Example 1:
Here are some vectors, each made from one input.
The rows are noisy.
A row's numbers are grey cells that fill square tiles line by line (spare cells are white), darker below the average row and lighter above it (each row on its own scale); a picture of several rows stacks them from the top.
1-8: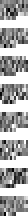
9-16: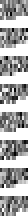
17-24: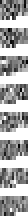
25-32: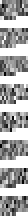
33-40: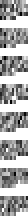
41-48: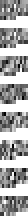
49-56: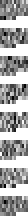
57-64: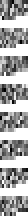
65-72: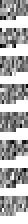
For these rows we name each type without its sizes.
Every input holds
a node of a tree.
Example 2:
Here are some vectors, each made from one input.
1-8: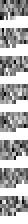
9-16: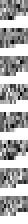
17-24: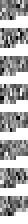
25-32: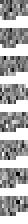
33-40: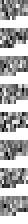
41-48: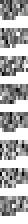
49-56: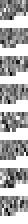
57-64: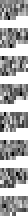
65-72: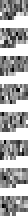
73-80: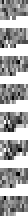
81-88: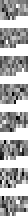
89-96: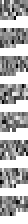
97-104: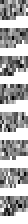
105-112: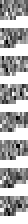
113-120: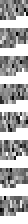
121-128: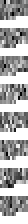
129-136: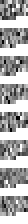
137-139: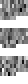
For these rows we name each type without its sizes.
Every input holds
a label.
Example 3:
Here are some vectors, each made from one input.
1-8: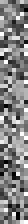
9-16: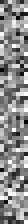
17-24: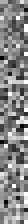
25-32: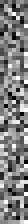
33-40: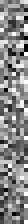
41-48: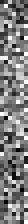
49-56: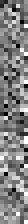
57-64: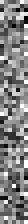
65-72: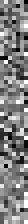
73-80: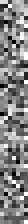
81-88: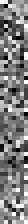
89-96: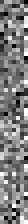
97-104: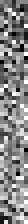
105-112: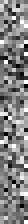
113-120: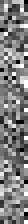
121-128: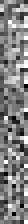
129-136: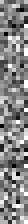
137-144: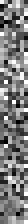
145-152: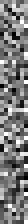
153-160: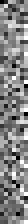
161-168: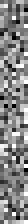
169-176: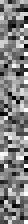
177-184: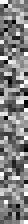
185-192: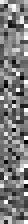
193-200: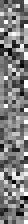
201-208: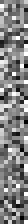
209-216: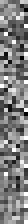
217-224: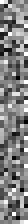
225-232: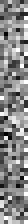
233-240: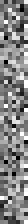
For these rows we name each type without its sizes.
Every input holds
three true/false values.
